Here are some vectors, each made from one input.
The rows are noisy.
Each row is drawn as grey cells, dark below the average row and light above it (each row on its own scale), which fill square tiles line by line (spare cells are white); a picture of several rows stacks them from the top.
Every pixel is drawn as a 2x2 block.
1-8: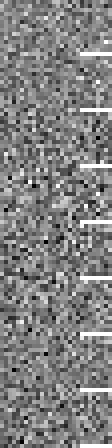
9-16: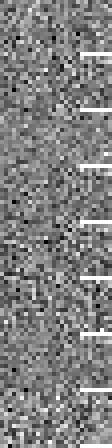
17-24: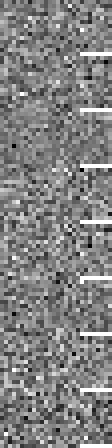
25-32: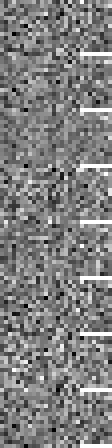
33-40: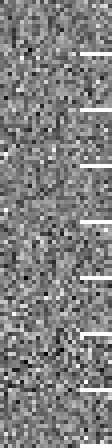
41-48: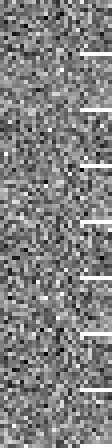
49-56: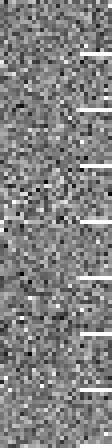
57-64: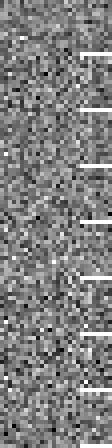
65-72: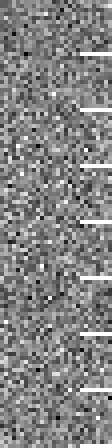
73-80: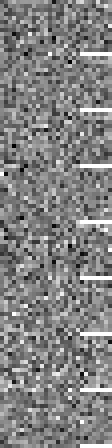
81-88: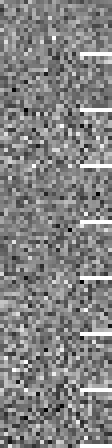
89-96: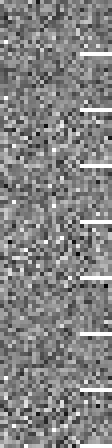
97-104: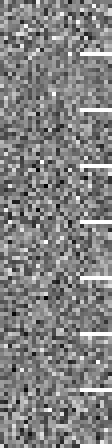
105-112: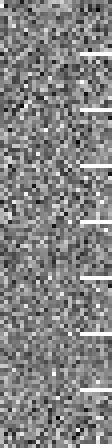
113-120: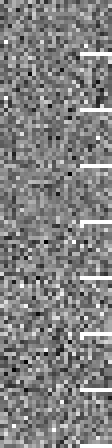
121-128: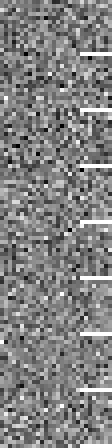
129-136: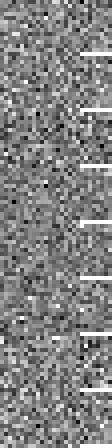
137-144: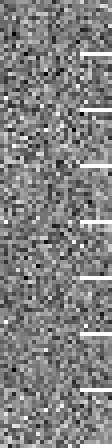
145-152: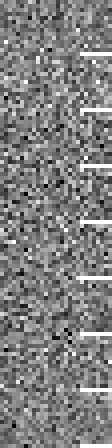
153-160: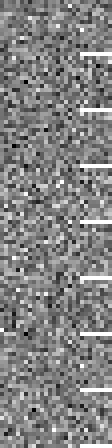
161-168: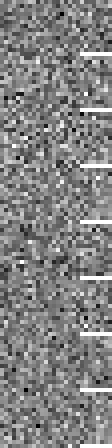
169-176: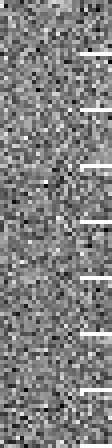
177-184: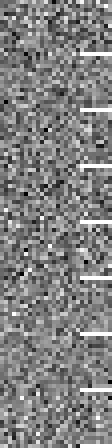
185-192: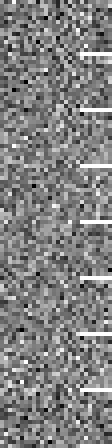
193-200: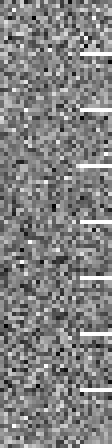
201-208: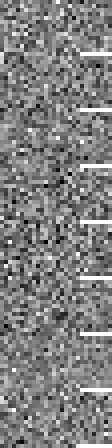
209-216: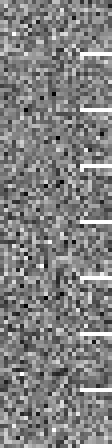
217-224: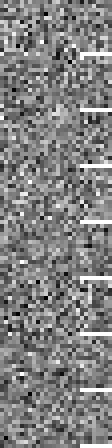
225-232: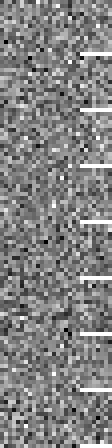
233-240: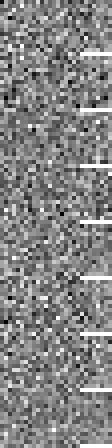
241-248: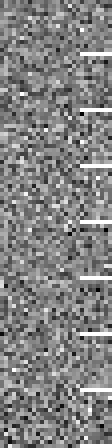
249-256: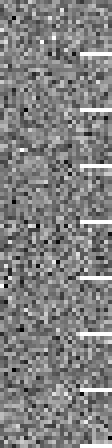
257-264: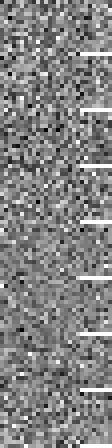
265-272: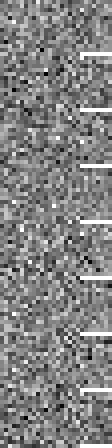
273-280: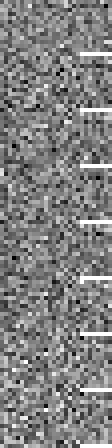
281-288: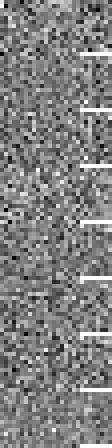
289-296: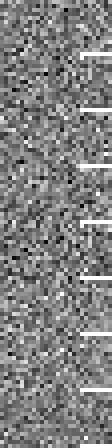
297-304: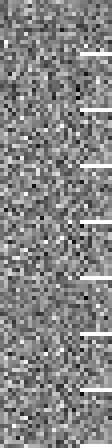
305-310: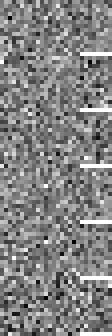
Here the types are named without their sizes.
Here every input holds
either a point on a circle, or a list of items, each a point on a line and a true/false value.
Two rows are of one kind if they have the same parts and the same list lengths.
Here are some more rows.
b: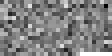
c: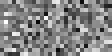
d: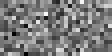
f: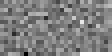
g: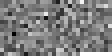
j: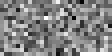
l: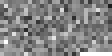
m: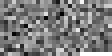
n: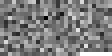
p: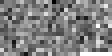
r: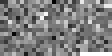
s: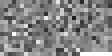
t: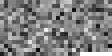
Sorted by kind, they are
b, t
c
d, f, g, m, p, r
j, l, n, s

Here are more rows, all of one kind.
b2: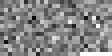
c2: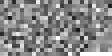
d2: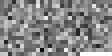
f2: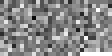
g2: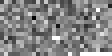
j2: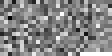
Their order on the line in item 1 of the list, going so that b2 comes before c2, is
b2, g2, f2, c2, d2, j2.
